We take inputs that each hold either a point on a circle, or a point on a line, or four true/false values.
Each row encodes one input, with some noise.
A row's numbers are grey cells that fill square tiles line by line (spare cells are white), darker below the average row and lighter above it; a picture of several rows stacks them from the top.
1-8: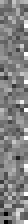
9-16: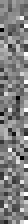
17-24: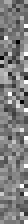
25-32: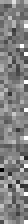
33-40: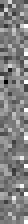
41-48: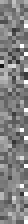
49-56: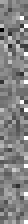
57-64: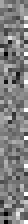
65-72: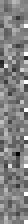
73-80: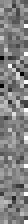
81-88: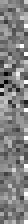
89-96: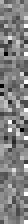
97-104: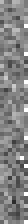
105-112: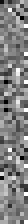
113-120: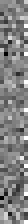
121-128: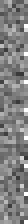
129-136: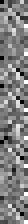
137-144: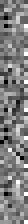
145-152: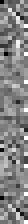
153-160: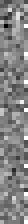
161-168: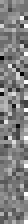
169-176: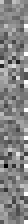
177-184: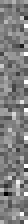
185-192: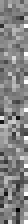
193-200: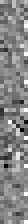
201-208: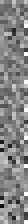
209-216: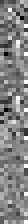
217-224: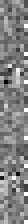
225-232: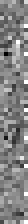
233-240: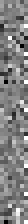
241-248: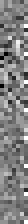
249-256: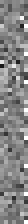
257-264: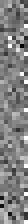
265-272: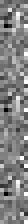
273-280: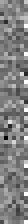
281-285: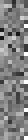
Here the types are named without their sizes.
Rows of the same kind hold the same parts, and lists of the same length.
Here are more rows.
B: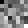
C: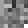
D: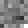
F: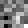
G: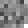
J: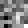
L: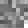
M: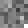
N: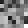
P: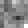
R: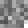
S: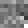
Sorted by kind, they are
B, N
C, D, G, L, M, P, R, S
F, J

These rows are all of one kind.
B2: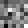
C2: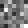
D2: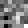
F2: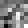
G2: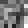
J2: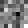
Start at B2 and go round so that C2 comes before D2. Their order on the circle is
B2, G2, J2, C2, D2, F2.
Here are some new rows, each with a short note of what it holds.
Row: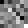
a point on a line
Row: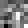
a point on a circle
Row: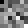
a point on a line
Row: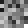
a point on a line
